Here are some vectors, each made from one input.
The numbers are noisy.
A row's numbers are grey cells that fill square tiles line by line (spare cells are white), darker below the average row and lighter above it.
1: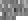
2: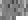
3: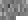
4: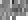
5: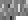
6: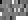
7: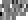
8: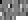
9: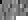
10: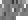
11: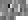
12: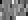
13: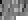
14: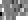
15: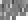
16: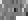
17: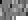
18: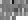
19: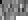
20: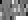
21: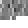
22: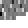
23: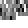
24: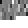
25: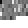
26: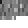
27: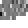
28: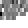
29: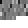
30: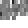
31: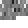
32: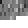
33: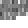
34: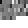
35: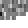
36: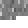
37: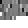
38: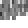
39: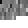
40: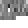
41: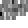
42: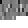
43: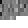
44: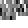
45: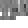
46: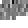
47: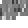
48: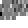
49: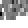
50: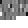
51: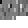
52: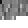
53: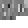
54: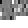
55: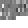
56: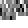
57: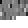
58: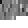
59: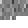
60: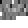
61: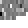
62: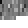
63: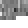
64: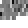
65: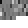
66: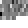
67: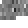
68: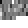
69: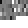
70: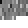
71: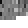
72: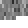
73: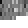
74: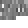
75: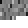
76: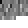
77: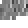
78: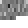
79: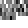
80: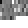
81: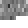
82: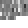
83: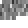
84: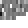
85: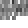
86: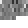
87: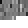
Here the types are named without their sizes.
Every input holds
a list of points on a line.
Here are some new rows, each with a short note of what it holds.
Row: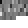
a list of one item
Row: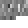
a list of two items
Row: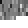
a list of one item
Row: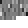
a list of one item
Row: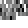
the empty list
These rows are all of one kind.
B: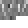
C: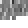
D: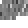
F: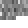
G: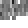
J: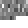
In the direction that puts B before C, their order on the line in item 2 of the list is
J, B, D, C, F, G.
